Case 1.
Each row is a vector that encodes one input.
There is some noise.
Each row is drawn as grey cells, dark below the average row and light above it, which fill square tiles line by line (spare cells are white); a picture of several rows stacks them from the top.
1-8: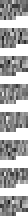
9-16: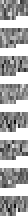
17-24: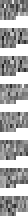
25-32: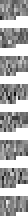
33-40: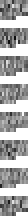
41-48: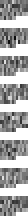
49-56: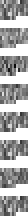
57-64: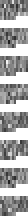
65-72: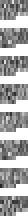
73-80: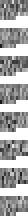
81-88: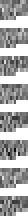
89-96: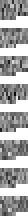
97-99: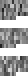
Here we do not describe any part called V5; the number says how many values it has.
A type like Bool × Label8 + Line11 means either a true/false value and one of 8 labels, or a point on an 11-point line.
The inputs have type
Bool × Bool × Bool + Label4 × V5.
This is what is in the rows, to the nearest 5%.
About 35% of them hold one of 4 labels and a value of V5. The rest hold three true/false values.
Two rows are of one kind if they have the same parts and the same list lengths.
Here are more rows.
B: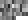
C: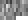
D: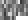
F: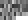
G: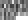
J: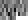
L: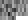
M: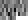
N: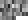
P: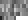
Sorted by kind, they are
B, D, F, G, J, L, M, N
C, P

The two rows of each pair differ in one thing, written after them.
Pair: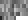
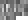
the value of V5
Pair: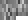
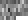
the label
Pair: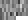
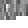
the value of V5
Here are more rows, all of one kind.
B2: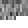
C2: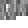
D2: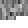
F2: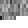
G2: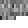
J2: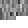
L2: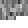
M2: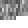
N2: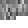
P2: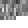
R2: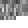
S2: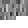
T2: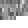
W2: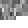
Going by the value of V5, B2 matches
M2, P2, R2 and S2.
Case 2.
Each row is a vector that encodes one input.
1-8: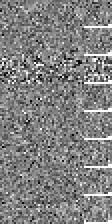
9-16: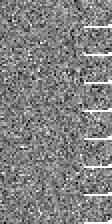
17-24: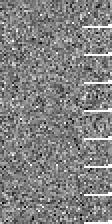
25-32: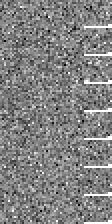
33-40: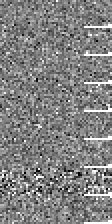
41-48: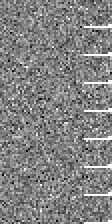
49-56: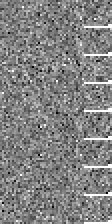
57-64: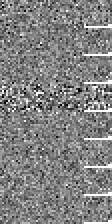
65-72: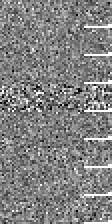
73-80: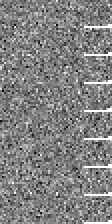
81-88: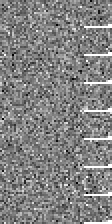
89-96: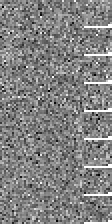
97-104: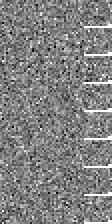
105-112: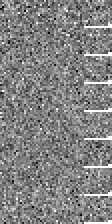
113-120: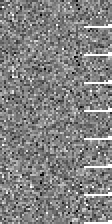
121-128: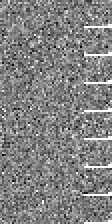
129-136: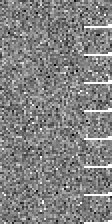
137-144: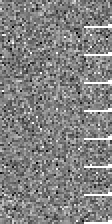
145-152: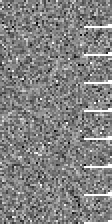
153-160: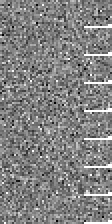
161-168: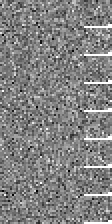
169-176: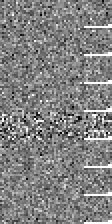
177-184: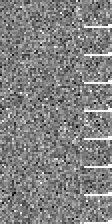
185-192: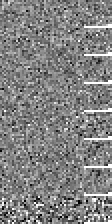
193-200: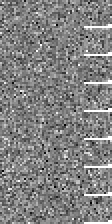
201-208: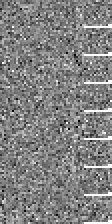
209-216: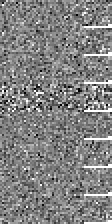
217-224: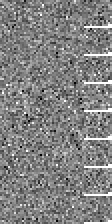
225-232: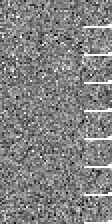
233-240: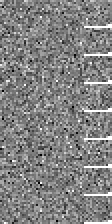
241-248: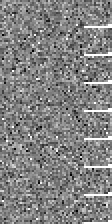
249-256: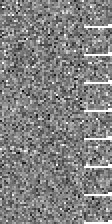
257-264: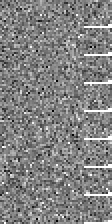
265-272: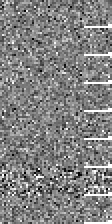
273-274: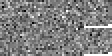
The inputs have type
Label10 × Label10 × Label10 + Unit.
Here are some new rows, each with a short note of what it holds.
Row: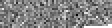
three labels (each one of 10)
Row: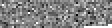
three labels (each one of 10)
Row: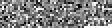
a fixed value
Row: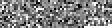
a fixed value
